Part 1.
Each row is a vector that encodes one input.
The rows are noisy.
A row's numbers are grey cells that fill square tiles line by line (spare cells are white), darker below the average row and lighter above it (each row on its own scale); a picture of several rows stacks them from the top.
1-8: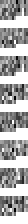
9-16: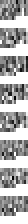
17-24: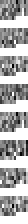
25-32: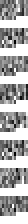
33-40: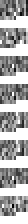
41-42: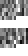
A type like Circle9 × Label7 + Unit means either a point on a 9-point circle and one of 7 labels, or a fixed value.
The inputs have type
Bool × Bool × Bool.
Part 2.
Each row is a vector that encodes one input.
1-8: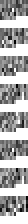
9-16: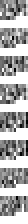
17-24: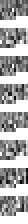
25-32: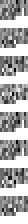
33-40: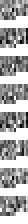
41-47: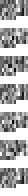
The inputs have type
Bool × Bool × Bool.
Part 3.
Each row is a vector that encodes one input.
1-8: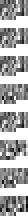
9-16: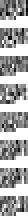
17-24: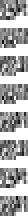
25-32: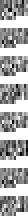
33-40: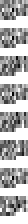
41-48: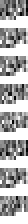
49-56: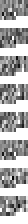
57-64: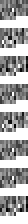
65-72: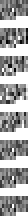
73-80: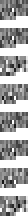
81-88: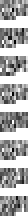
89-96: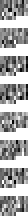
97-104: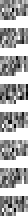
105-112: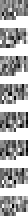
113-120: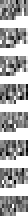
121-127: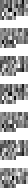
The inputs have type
Bool × Bool × Bool.
